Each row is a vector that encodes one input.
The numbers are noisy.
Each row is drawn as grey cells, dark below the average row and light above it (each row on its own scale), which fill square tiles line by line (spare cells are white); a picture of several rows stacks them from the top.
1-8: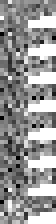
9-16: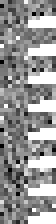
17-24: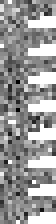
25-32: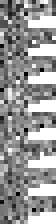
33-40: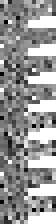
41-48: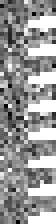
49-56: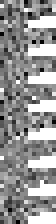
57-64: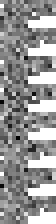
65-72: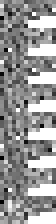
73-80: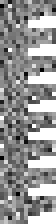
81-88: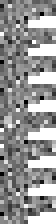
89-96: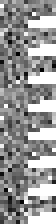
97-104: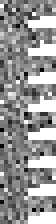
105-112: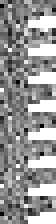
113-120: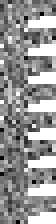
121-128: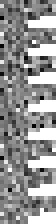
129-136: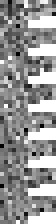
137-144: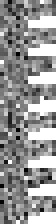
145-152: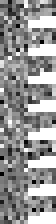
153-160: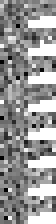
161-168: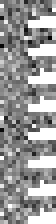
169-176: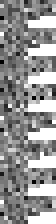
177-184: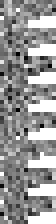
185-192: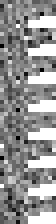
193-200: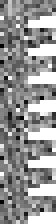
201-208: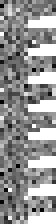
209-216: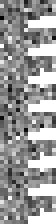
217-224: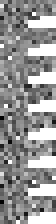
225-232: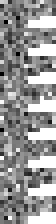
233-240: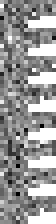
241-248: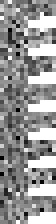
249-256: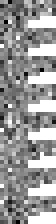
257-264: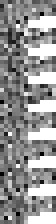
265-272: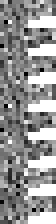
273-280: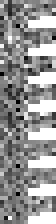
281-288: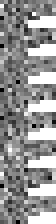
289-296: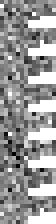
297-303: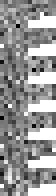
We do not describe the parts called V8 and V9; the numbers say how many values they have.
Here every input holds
a value of V9, together with either a node of a 10-node tree, or four true/false values and a value of V8.
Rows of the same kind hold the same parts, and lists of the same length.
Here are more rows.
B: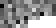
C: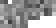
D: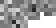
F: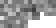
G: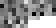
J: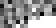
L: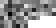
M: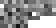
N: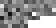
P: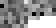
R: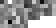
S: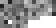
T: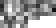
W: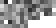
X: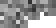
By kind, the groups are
B, G, J, L, M, N, P, S
C, D, F, R, T, W, X

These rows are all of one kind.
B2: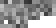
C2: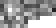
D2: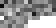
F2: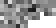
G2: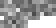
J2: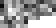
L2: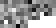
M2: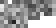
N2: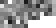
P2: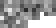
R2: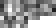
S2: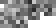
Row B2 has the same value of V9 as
M2 and N2.
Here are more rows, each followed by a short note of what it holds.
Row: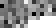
four true/false values, a value of V8 and a value of V9
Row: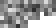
a node of a 10-node tree and a value of V9
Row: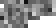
four true/false values, a value of V8 and a value of V9
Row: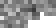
a node of a 10-node tree and a value of V9
